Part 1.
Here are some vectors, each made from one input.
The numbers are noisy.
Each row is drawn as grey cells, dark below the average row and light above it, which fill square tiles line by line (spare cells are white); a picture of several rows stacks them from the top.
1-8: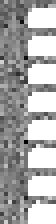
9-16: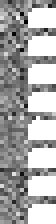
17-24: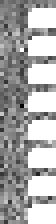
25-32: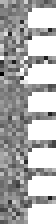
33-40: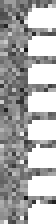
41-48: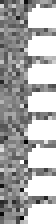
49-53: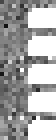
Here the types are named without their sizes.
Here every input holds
either a label, or three true/false values.
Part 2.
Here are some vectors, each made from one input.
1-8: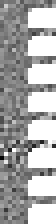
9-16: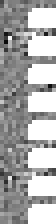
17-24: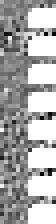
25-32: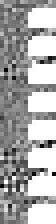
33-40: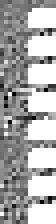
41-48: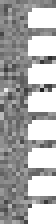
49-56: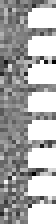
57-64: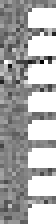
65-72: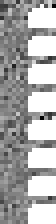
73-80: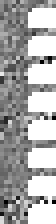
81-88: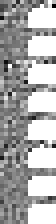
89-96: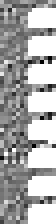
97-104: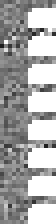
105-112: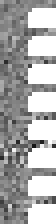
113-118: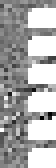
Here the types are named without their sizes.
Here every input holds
a point on a line, together with either a fixed value, or a node of a tree.
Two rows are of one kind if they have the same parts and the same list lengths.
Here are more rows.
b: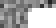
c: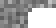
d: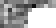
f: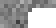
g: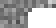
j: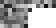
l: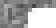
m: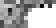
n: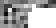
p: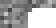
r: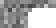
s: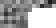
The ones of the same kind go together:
b, d, l, p
c, f, g, j, m, n, r, s

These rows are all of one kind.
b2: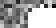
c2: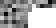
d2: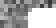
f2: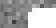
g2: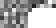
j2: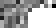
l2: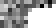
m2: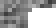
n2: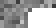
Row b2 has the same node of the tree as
c2, j2 and n2.
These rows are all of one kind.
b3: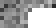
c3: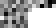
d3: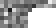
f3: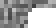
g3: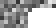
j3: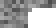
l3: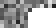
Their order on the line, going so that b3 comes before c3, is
d3, j3, f3, l3, g3, b3, c3.
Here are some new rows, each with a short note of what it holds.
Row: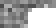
a point on a line
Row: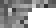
a point on a line
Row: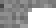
a point on a line
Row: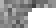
a point on a line and a node of a tree
